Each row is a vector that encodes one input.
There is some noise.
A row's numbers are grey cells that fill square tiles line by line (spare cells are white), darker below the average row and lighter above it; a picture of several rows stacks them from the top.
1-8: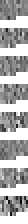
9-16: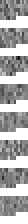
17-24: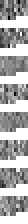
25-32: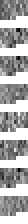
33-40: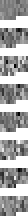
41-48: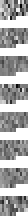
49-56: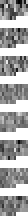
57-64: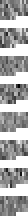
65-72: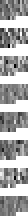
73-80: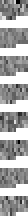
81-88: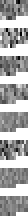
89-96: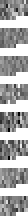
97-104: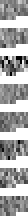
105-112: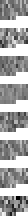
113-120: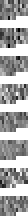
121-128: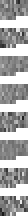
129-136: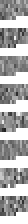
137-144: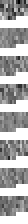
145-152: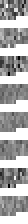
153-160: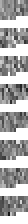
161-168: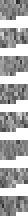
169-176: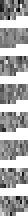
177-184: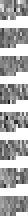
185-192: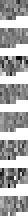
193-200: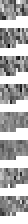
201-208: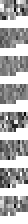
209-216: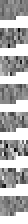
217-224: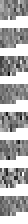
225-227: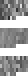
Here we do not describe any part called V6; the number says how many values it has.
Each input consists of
a true/false value, together with a list of up to two items, each either a point on a 5-point line, or a value of V6.
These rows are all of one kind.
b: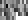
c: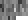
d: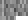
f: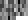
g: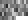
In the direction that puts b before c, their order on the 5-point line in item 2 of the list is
f, b, g, d, c.
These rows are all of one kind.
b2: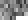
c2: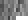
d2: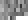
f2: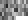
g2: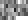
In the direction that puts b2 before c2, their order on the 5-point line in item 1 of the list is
g2, b2, d2, f2, c2.
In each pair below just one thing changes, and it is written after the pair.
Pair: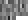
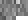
the true/false value
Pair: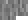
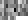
the place on the 5-point line in item 2 of the list
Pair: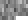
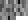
the place on the 5-point line in item 2 of the list
